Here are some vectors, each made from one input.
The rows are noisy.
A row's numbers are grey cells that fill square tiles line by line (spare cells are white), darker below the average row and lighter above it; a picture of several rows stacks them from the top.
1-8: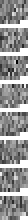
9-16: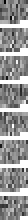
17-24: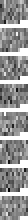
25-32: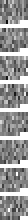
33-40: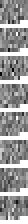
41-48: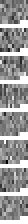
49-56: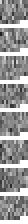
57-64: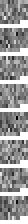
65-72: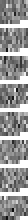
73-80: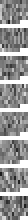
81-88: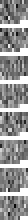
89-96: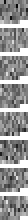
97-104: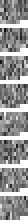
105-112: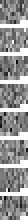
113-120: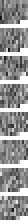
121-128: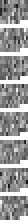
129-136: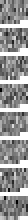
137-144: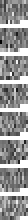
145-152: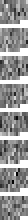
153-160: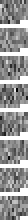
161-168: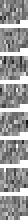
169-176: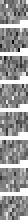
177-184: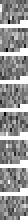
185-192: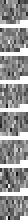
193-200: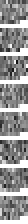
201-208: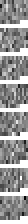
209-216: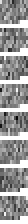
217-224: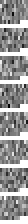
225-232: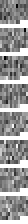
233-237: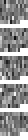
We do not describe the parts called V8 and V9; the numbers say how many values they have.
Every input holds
a point on a 10-point line, a value of V8 and a value of V9, together with either a fixed value, or four true/false values.
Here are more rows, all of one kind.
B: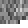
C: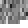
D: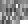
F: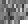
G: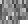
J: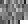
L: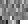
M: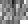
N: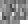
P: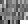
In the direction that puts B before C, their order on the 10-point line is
P, M, J, L, G, B, N, C, D, F.
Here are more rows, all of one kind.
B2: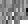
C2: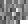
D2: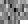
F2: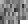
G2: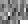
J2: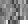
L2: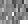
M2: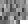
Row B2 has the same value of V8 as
J2 and L2.
